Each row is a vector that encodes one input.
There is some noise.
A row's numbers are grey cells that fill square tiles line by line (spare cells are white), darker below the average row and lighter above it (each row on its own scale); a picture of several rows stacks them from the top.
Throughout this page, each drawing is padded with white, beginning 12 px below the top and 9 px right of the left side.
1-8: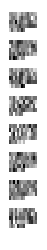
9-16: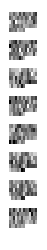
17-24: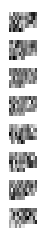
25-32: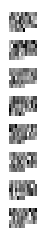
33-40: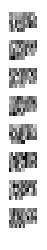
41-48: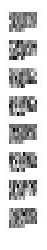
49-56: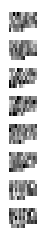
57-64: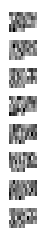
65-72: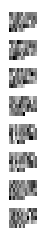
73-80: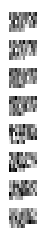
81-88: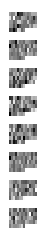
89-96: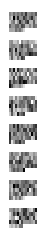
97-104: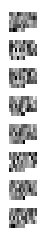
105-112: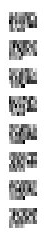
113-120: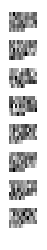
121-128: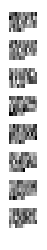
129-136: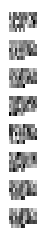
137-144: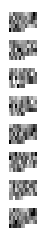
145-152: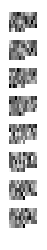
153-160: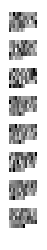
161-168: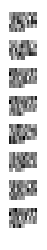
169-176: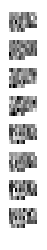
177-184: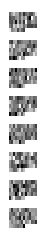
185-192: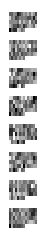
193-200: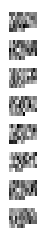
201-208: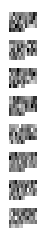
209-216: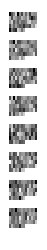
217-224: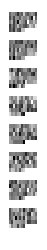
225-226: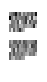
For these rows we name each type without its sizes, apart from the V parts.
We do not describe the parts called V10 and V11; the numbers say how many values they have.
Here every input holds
either a point on a line, or a true/false value, a value of V10 and a value of V11.
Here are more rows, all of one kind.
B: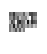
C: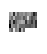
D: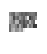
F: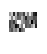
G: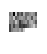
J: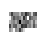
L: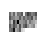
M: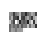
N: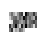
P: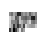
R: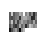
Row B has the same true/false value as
D, F, M and P.
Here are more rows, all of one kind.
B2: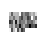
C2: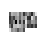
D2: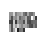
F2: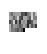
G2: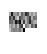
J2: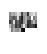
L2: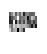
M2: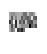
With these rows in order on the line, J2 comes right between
B2 and F2.
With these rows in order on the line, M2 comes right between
B2 and D2.
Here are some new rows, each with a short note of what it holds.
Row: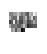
a point on a line
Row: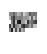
a true/false value, a value of V10 and a value of V11
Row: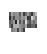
a point on a line
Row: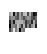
a true/false value, a value of V10 and a value of V11
